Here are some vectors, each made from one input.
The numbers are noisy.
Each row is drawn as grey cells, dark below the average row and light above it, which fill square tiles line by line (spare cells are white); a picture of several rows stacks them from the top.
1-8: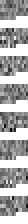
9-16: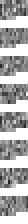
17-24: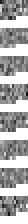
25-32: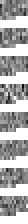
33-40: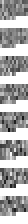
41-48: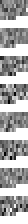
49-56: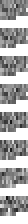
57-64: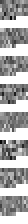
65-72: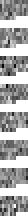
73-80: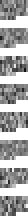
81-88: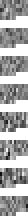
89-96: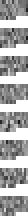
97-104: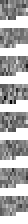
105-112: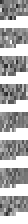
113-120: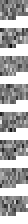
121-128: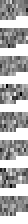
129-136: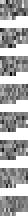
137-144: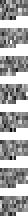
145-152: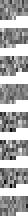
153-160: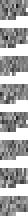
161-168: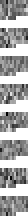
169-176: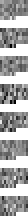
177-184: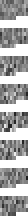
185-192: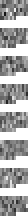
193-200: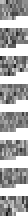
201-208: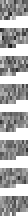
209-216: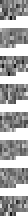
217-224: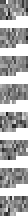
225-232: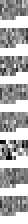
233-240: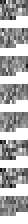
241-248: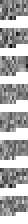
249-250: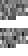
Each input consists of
a point on a 9-point line, together with either a fixed value, or a node of an 11-node tree.
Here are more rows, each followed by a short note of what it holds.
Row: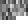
a point on a 9-point line and a node of an 11-node tree
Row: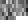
a point on a 9-point line and a node of an 11-node tree
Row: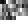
a point on a 9-point line
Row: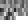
a point on a 9-point line and a node of an 11-node tree
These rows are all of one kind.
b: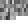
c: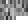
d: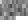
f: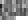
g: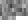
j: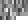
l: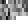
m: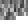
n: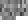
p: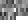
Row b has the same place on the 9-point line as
d and g.
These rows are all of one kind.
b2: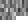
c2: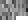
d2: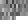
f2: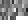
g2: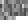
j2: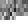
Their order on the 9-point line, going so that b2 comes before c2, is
g2, j2, d2, b2, c2, f2.
